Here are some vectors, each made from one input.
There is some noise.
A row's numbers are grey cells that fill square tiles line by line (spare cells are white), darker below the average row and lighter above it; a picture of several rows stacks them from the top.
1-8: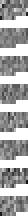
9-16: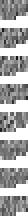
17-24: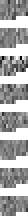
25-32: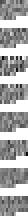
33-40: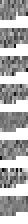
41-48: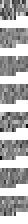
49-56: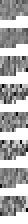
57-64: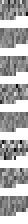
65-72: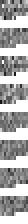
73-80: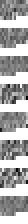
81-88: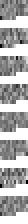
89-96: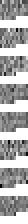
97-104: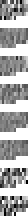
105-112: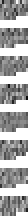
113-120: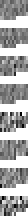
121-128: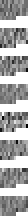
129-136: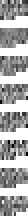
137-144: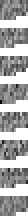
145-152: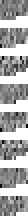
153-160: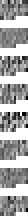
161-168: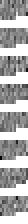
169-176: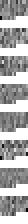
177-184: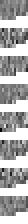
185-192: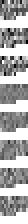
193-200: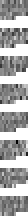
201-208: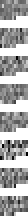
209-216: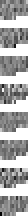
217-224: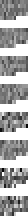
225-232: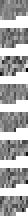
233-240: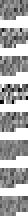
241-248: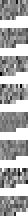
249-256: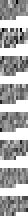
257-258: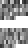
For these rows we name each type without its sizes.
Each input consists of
a true/false value, together with either a label, or a point on each of two lines.
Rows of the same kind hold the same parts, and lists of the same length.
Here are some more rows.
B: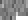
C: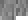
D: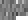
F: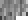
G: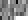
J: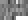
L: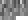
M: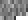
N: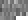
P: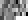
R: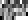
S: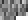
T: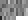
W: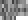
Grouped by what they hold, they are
B, C, D, J, L, M, N, S, W
F, G, P, R, T

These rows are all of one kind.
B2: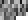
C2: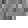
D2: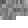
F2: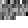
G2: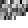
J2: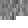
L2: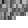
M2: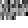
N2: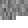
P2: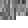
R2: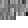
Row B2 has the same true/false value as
F2, J2 and M2.
